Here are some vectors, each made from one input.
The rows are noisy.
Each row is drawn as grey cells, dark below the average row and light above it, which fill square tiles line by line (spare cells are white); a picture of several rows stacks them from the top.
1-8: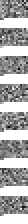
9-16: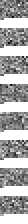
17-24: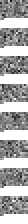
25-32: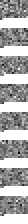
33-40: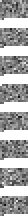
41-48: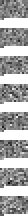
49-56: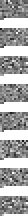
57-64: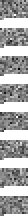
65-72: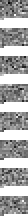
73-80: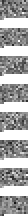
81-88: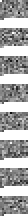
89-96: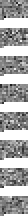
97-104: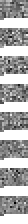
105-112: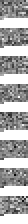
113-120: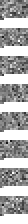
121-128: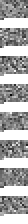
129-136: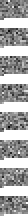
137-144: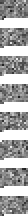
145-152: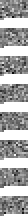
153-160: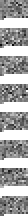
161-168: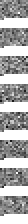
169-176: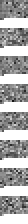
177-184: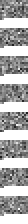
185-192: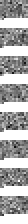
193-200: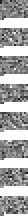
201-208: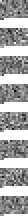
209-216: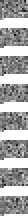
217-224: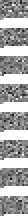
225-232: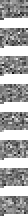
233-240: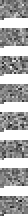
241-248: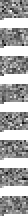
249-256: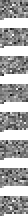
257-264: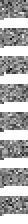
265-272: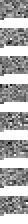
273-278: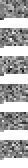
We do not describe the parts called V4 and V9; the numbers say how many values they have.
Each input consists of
either a point on a 6-point line and a node of an 11-node tree, or a true/false value and a value of V4, or a value of V9.
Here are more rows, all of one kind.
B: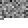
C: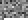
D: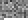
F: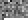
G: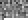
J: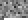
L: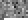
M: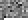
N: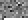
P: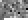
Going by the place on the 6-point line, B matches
C and G.
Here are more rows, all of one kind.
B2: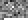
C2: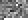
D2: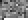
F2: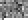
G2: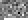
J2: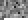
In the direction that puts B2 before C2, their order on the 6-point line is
G2, J2, B2, D2, C2, F2.
